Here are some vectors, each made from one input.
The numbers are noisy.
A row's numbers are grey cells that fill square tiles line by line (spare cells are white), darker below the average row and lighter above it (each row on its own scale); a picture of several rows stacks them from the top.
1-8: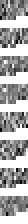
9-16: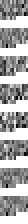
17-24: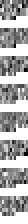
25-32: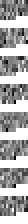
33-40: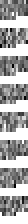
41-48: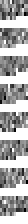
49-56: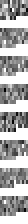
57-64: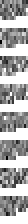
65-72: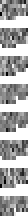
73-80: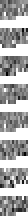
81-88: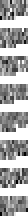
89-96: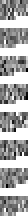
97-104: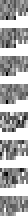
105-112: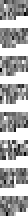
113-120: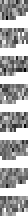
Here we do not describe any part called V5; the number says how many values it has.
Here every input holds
either a point on a 7-point line, or four true/false values and a value of V5.
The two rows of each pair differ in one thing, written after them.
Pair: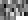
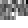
one of the four true/false values
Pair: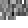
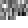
one of the four true/false values
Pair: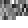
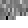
the value of V5
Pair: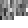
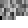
one of the four true/false values
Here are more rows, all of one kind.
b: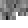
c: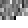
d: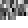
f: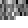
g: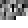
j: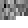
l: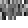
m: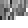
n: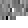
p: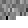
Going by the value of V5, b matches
n and p.
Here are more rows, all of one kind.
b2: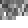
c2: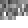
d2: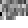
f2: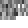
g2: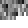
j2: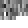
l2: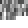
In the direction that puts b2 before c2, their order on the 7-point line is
d2, l2, f2, g2, b2, c2, j2.
